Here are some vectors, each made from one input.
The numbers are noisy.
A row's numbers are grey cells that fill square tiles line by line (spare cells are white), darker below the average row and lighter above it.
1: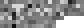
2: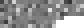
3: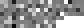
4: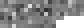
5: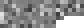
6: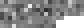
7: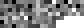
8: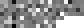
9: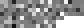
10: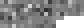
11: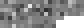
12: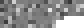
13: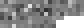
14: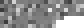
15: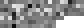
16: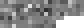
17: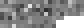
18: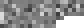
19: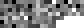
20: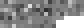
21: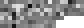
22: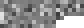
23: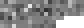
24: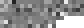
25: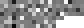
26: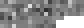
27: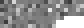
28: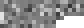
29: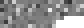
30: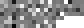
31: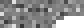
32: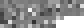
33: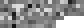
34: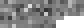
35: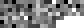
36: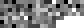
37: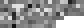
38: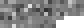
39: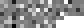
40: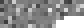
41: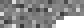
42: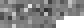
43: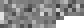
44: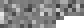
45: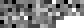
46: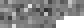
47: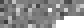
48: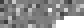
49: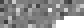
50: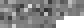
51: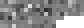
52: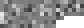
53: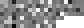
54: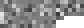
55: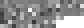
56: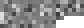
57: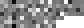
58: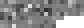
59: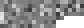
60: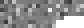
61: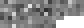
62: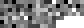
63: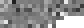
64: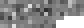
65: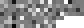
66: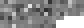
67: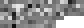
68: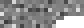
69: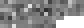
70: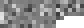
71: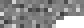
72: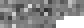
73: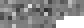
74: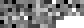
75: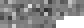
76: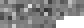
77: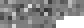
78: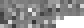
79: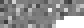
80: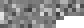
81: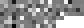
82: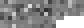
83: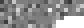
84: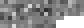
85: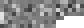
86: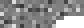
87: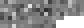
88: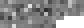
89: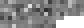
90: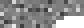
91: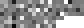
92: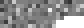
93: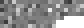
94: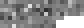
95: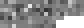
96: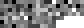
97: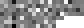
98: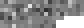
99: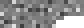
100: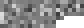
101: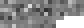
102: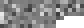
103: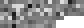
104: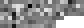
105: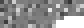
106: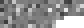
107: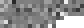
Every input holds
either a fixed value, or three true/false values.
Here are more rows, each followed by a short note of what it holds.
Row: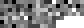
a fixed value
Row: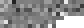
three true/false values
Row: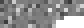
three true/false values
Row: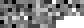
a fixed value
